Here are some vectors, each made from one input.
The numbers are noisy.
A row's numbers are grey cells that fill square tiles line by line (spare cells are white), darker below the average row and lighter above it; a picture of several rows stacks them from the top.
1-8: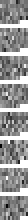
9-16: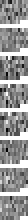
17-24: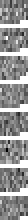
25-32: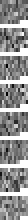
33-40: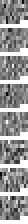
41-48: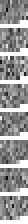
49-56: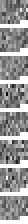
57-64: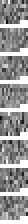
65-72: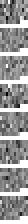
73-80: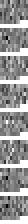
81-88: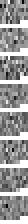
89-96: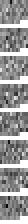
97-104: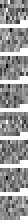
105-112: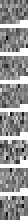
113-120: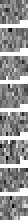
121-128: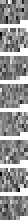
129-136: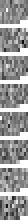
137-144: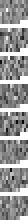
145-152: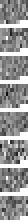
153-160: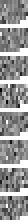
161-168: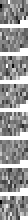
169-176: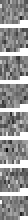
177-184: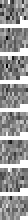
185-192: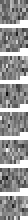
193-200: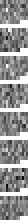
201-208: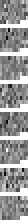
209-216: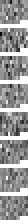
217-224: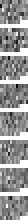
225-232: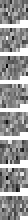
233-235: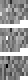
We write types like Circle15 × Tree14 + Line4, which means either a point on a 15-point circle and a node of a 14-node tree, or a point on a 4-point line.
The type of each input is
(Bool × Bool × Bool × Bool + Line6) × Circle8 × Circle8.
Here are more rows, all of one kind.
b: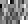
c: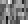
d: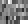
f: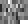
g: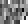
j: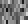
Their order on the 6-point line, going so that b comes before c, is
j, f, b, c, d, g.
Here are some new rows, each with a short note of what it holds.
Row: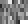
a point on each of two 8-point circles and a point on a 6-point line
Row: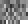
a point on each of two 8-point circles and four true/false values
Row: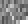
a point on each of two 8-point circles and four true/false values
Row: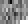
a point on each of two 8-point circles and four true/false values
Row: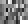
a point on each of two 8-point circles and a point on a 6-point line
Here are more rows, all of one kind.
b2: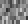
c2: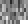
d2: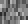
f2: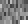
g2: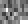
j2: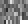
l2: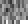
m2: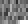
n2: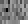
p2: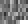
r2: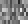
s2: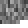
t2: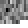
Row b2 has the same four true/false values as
c2, f2, r2 and t2.
